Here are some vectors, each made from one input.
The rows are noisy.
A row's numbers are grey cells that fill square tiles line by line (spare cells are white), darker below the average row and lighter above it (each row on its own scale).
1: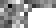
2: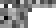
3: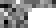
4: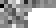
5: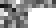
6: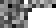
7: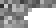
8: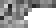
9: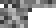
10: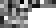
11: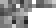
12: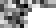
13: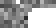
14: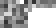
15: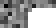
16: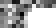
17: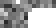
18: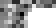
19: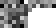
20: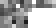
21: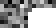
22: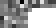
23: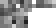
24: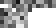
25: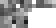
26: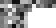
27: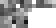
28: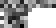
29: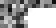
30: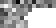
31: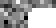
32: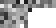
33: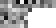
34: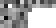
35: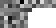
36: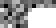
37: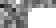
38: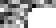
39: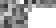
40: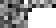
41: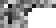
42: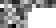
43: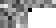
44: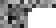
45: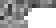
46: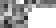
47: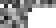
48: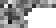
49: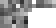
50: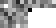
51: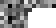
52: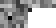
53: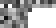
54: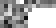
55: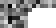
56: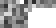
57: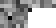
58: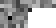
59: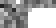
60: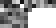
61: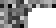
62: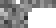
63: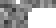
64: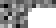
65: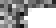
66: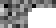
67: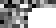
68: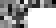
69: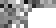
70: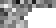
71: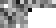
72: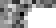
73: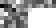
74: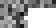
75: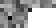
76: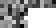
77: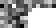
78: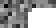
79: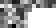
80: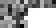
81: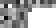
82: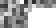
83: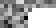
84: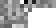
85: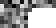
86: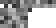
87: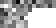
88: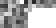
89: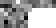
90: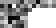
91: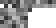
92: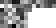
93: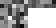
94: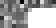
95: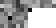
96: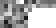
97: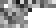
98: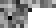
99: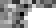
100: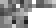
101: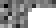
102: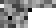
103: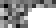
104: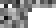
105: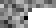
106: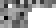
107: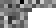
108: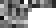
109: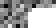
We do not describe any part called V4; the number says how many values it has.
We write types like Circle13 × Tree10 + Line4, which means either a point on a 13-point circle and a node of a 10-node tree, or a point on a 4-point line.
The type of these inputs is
List2(Bool × V4).
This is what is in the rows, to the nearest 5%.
All of them are lists of up to two items, each a true/false value and a value of V4: about 5% are empty, 45% hold one and 50% two.
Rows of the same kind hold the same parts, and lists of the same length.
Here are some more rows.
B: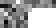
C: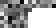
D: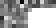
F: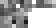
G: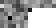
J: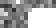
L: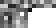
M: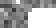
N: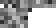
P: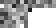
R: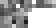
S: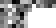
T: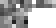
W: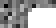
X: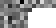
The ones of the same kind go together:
B, C, D, J, L, M, W, X
F, R, T
G, N, P, S

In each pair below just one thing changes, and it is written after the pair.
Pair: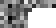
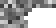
the true/false value in item 1 of the list
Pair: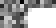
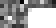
the value of V4 in item 2 of the list
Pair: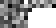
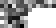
the value of V4 in item 2 of the list
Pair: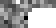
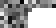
the value of V4 in item 1 of the list
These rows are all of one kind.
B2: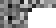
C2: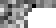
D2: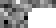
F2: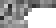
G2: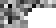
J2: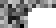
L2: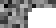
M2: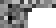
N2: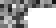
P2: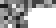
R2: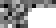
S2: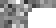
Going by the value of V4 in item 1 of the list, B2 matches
G2, J2 and M2.
